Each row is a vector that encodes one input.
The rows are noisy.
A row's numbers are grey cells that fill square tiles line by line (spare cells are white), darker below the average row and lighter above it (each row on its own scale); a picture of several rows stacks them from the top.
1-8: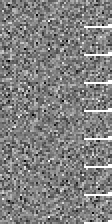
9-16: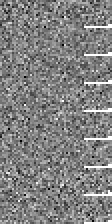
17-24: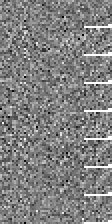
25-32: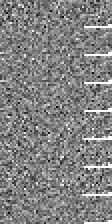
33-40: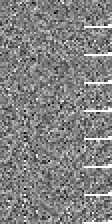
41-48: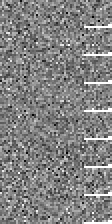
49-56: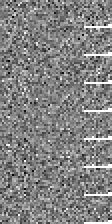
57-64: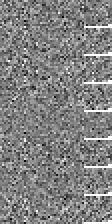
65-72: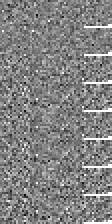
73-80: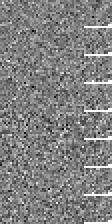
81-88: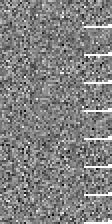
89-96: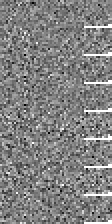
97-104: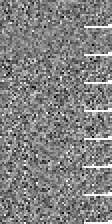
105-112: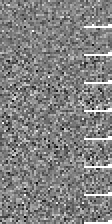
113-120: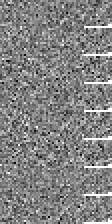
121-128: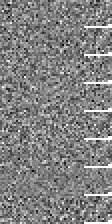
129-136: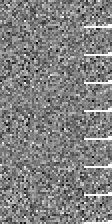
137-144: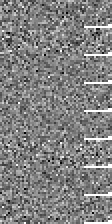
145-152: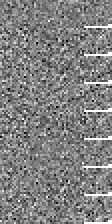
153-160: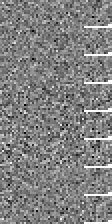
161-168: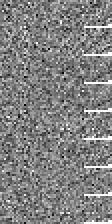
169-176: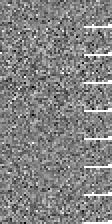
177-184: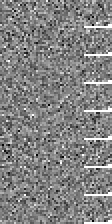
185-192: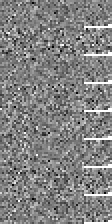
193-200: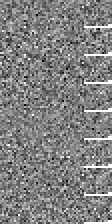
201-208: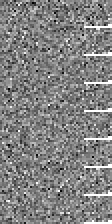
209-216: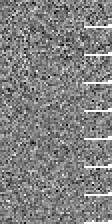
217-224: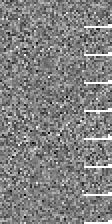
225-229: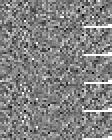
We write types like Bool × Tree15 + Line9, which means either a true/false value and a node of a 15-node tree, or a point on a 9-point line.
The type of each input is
(Bool × Bool × Bool + Unit) × Line7 + List2(Line6).
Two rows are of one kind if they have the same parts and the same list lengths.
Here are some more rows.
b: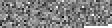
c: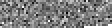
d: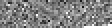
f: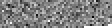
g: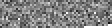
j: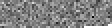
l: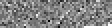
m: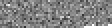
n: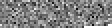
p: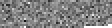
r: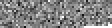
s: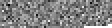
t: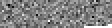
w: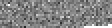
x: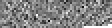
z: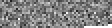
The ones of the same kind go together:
b, c, f, j, p, s, t
d, l, x
g, z
m, r, w
n

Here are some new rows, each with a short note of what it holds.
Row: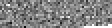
a list of two items
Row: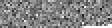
a list of two items
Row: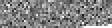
a list of two items
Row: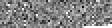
a list of one item
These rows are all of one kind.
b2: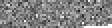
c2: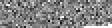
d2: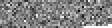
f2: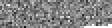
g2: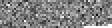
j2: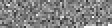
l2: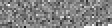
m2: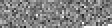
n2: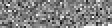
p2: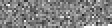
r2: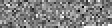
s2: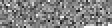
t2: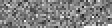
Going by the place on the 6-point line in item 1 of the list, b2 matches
d2, g2, r2 and t2.
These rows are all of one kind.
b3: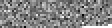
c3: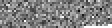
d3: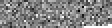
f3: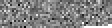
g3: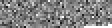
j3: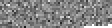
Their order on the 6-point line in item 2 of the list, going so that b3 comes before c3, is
b3, f3, c3, g3, j3, d3.
